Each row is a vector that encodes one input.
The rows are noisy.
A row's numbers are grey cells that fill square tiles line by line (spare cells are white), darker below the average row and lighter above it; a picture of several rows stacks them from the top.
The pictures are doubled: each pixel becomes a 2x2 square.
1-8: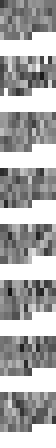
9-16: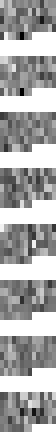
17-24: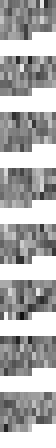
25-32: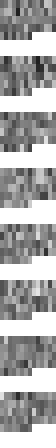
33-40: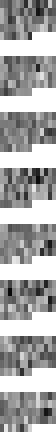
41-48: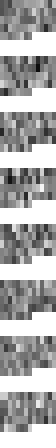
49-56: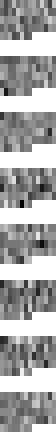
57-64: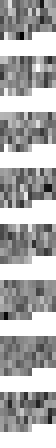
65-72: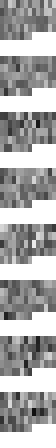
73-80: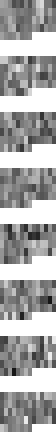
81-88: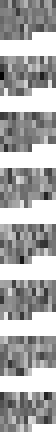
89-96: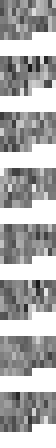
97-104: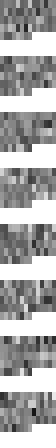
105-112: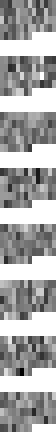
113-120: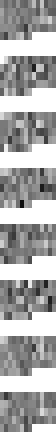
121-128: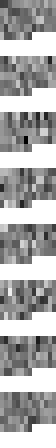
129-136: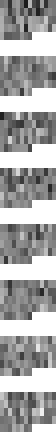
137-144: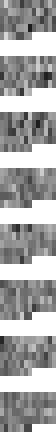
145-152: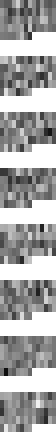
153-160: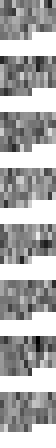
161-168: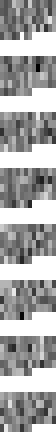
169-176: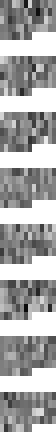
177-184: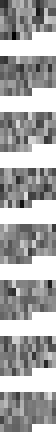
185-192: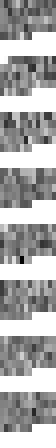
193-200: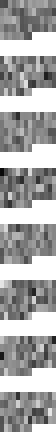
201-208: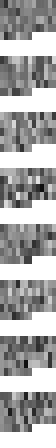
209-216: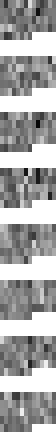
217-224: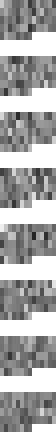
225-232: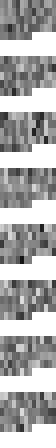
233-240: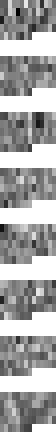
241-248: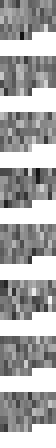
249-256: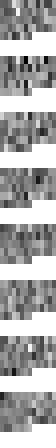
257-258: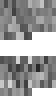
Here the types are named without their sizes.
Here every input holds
a point on a circle and a point on a line, together with either a point on a circle, or a fixed value.
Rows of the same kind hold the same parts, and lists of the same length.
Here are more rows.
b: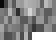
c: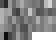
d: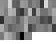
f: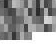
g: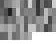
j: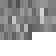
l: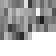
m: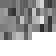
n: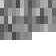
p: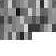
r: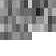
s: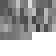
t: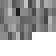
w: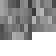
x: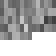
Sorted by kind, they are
b, c, d, j, m, p, r, t, w, x
f, g, l, n, s

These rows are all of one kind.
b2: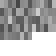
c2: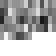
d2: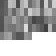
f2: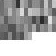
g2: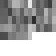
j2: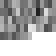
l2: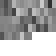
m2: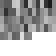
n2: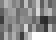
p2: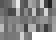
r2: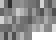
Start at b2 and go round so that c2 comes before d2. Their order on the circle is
b2, m2, l2, p2, c2, n2, g2, d2, j2, f2, r2.
